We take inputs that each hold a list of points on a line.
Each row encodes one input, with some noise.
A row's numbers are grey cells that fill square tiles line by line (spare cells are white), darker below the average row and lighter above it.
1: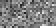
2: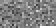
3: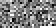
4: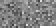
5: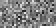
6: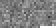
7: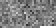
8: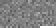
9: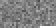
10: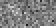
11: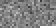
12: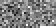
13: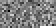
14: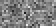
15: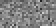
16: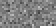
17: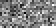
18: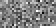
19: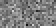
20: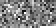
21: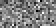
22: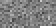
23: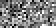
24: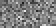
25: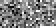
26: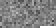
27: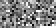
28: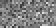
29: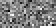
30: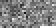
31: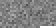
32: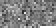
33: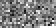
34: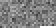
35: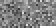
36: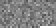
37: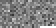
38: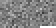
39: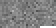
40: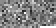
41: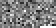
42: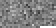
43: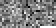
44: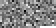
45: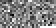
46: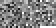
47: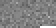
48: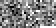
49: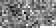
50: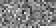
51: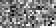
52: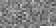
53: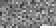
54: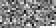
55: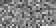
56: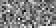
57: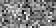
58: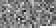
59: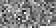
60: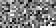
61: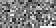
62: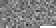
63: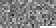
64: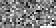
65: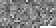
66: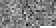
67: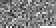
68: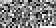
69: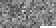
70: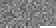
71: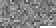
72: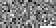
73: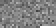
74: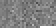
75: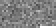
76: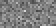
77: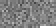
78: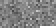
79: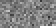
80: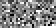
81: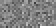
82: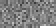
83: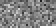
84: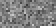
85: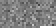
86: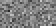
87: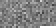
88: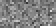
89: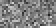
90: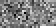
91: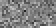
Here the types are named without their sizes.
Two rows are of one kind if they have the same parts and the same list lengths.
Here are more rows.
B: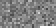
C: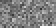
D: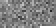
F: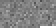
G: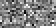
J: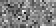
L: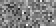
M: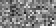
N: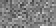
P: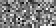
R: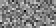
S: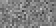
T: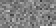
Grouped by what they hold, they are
B, M, N, S
C, J, L, P
D, F, T
G, R

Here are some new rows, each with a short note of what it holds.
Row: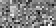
the empty list
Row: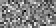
the empty list
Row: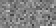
a list of one item
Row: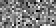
a list of one item
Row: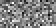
the empty list
